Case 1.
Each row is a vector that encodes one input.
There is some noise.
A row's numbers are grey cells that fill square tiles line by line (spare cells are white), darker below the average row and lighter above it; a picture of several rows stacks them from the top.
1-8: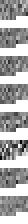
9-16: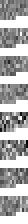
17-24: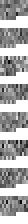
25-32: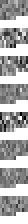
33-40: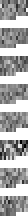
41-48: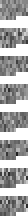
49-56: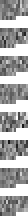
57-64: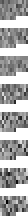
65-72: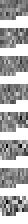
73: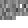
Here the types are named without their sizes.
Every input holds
a label, together with either a fixed value, or three true/false values.
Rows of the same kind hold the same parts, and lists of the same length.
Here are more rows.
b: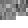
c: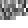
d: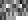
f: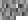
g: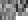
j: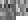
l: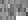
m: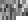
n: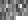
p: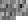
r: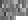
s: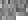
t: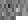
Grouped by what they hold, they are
b, c, d, f, g, l, m, n, p, r, s
j, t

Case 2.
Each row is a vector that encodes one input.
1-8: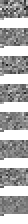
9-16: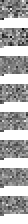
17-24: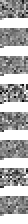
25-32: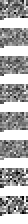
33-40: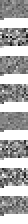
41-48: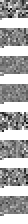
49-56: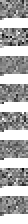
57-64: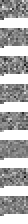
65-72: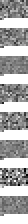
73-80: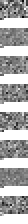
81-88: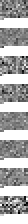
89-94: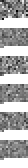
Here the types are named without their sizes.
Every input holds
a point on a line and a true/false value.
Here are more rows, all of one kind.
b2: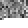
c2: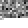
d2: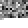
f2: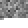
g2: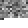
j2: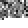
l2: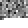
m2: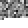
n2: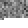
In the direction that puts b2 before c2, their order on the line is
b2, c2, m2, g2, d2, j2, n2, f2, l2.
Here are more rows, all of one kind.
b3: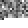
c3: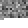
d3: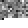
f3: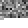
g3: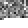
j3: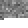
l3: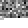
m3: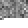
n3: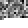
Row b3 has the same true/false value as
d3, g3 and m3.
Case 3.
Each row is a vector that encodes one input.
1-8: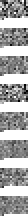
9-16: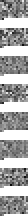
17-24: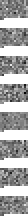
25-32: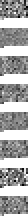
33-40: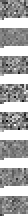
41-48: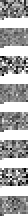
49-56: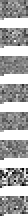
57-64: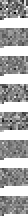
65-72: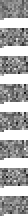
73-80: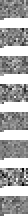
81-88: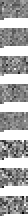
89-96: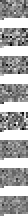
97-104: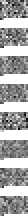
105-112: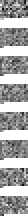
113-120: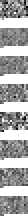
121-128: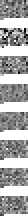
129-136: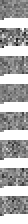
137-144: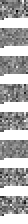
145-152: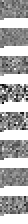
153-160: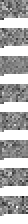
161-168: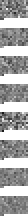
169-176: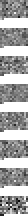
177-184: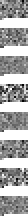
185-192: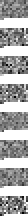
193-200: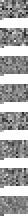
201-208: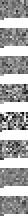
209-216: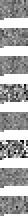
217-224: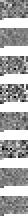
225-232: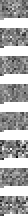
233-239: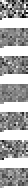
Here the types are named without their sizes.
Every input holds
a point on a line and a true/false value.
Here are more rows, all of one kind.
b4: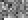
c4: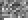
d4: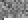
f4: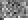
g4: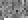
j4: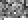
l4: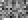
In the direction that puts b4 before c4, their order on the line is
b4, f4, d4, l4, g4, c4, j4.
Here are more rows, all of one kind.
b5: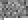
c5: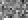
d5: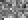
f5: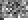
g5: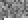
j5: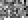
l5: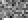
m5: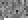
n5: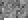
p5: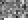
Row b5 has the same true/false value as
c5, d5 and g5.
